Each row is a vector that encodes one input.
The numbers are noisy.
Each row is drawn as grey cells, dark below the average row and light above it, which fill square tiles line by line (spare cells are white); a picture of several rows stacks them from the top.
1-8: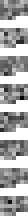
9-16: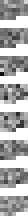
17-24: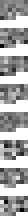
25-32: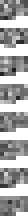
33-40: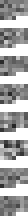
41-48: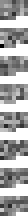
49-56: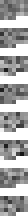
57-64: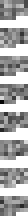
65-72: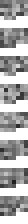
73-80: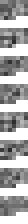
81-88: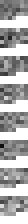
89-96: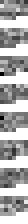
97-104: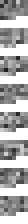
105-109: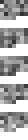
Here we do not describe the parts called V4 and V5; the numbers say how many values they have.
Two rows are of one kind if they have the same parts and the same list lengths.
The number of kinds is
2.
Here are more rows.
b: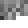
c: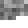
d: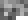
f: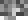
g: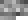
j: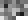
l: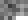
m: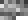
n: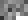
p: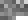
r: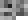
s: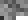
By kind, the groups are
b, c, d, l, n, p, s
f, g, j, m, r

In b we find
one of 6 labels and a value of V5.
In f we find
a true/false value, a value of V4 and a value of V5.
